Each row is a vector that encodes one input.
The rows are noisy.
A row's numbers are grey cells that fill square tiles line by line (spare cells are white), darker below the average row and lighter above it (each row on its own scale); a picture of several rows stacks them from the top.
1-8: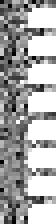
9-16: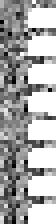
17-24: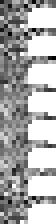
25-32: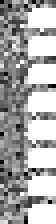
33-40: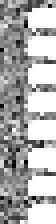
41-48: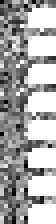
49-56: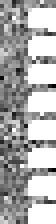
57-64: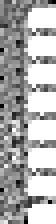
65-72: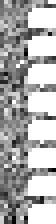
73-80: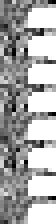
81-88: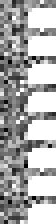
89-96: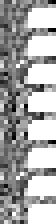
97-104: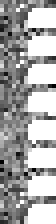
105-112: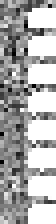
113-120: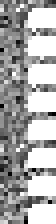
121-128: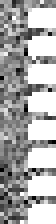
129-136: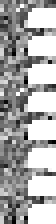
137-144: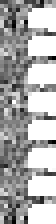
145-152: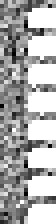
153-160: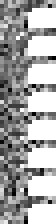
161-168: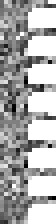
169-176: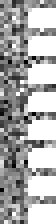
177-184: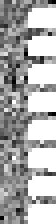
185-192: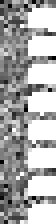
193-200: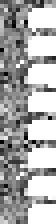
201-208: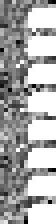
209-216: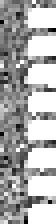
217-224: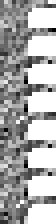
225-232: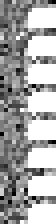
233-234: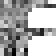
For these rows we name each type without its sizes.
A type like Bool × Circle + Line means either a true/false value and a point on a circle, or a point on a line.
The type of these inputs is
Circle.
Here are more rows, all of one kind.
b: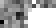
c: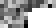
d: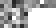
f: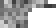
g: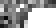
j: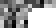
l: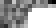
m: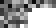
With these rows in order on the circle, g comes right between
b and l.
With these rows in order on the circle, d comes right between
b and f.
